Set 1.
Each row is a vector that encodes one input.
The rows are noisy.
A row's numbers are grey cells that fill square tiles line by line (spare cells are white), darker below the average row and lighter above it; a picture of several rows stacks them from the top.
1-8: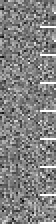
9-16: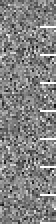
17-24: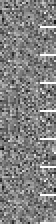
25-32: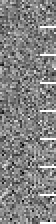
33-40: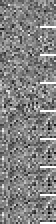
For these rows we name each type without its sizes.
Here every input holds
a label.
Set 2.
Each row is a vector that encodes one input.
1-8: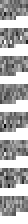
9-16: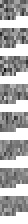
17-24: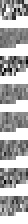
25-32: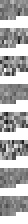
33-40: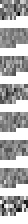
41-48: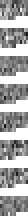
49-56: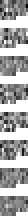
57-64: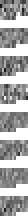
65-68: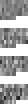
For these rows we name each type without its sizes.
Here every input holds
either a fixed value, or three true/false values.
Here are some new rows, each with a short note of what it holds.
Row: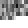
a fixed value
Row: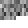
three true/false values
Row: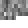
three true/false values
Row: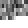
a fixed value
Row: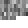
three true/false values
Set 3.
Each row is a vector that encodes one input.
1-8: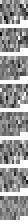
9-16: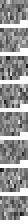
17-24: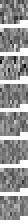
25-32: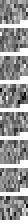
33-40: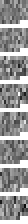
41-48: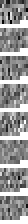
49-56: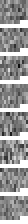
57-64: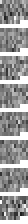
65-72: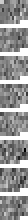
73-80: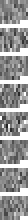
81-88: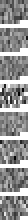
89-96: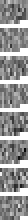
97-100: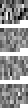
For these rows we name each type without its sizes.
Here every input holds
a point on a circle.
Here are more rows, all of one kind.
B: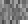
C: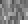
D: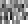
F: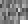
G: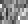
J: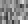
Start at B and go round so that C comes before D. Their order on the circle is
B, C, D, G, J, F.
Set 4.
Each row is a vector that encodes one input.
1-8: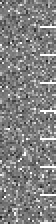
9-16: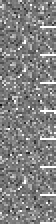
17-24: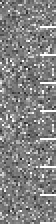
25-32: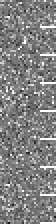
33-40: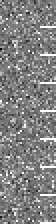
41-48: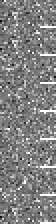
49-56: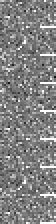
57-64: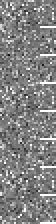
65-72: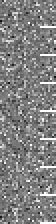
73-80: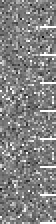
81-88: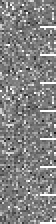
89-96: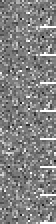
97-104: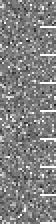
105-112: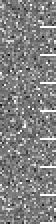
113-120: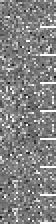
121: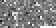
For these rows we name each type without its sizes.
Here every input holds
a label.
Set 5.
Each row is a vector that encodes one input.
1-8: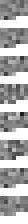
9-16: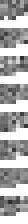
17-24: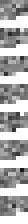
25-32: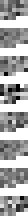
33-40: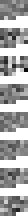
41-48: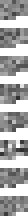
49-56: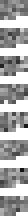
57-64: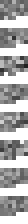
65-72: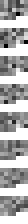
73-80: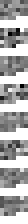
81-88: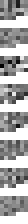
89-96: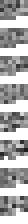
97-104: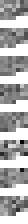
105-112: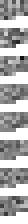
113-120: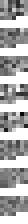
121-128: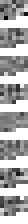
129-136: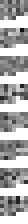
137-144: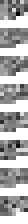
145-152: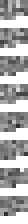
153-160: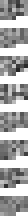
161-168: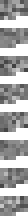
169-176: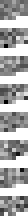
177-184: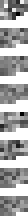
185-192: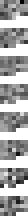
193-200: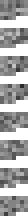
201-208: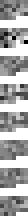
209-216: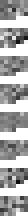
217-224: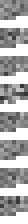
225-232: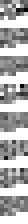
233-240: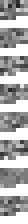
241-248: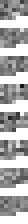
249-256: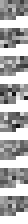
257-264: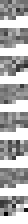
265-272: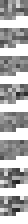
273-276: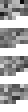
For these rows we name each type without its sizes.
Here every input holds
four true/false values.
